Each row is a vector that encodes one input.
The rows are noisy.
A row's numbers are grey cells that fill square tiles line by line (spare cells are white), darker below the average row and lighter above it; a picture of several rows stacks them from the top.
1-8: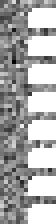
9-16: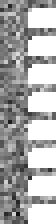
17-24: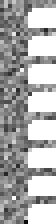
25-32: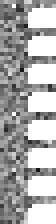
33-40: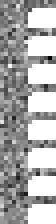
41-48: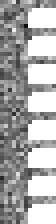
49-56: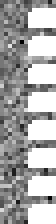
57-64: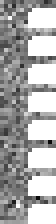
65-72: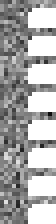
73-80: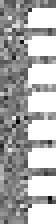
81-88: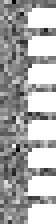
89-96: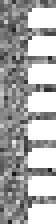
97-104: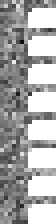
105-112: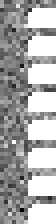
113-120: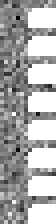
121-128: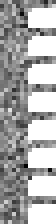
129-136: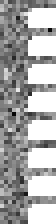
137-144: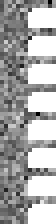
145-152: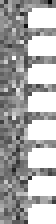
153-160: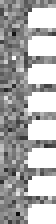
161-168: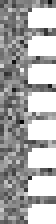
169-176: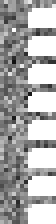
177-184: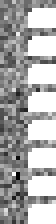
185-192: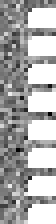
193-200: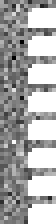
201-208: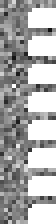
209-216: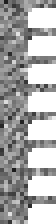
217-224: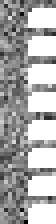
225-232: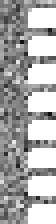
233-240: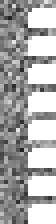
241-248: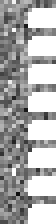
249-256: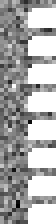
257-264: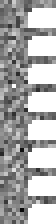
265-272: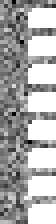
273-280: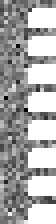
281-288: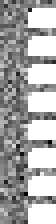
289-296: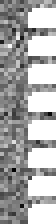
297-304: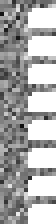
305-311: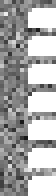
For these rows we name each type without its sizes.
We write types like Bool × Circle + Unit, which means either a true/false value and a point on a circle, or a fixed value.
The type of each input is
Circle × (Circle + Unit) × List(Line).
